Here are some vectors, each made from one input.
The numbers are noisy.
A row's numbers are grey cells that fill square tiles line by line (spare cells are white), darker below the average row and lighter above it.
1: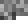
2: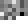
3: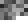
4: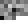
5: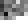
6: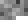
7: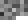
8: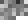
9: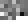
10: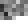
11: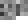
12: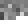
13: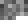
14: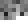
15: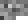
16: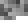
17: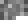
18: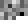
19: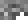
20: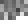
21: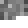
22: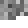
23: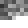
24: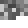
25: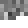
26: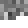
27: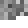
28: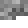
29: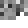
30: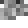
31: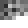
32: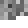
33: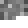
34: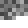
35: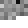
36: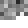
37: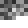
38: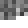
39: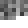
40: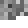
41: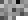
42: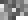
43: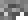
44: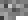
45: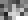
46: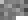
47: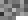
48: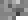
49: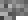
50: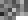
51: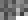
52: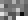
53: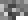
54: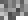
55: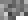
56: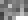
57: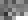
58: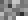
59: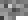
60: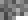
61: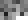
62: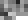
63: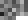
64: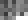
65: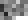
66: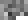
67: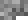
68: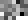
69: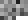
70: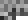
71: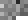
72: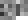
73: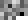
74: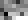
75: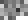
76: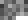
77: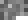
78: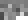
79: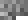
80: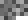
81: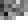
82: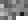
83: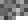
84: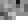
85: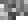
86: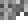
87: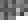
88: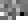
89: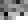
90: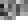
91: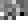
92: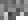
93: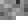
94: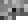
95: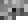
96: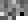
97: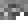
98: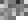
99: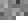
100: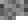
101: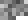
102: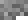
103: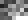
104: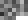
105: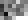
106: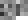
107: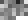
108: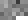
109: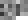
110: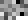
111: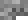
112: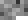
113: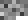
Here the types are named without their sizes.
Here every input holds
a node of each of two trees.
